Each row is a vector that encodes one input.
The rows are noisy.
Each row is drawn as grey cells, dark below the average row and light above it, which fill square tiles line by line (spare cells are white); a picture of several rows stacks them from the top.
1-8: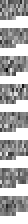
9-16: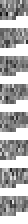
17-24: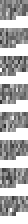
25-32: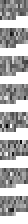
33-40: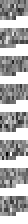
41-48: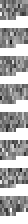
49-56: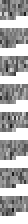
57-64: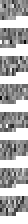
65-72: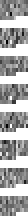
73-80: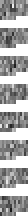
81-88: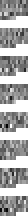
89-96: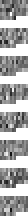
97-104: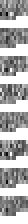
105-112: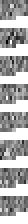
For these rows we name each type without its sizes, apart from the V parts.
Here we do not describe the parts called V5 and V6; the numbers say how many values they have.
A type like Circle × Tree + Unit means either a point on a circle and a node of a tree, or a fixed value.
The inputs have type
Bool × Line × V5 × V6.
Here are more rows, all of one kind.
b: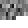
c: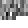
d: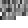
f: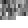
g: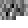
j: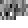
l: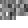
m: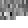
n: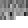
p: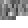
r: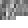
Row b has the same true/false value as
c, g, j and p.
